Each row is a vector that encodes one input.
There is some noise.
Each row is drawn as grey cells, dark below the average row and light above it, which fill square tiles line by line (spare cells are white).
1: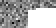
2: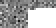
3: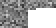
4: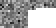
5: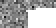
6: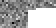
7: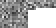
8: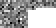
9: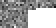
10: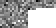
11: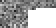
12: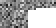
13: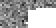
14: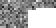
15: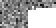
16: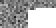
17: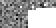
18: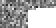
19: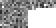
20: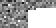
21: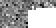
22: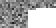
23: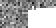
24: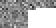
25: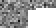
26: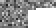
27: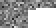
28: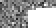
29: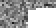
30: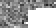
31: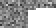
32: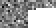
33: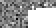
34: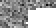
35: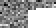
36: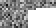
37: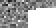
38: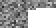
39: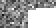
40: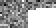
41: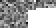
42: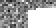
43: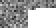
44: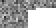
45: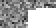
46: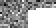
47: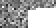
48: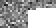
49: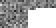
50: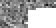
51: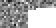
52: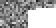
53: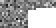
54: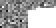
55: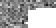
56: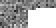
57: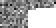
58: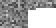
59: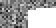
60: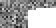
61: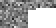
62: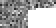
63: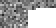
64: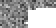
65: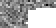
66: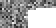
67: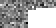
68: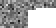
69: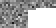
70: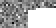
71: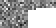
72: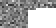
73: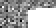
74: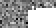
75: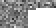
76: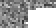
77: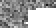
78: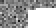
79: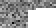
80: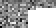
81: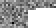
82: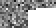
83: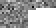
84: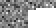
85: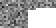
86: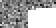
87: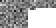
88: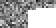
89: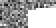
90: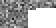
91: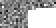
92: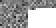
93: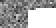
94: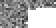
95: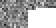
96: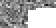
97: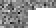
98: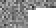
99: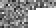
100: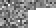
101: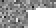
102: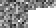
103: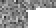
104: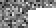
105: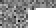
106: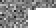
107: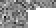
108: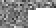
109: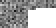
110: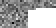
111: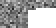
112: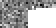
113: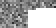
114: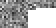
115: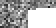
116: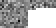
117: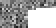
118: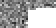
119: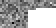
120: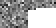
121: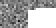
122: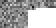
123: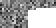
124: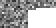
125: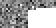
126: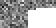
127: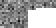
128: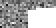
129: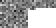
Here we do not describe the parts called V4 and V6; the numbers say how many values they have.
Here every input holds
a value of V6, together with either a point on a 7-point line, or a true/false value and a value of V4.
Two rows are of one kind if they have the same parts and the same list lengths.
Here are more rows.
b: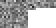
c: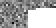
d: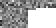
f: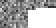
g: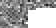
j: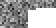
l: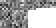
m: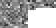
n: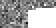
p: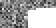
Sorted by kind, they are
b, c, d, f, g, j, m
l, n, p

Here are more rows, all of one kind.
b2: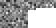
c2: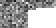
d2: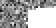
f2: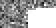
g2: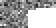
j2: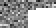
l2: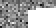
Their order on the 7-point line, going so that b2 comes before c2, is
l2, f2, d2, g2, b2, j2, c2.
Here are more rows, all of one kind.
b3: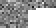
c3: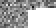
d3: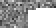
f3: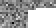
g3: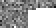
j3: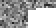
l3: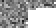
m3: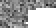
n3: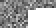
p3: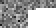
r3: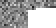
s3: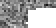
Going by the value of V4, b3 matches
c3, j3, l3 and n3.
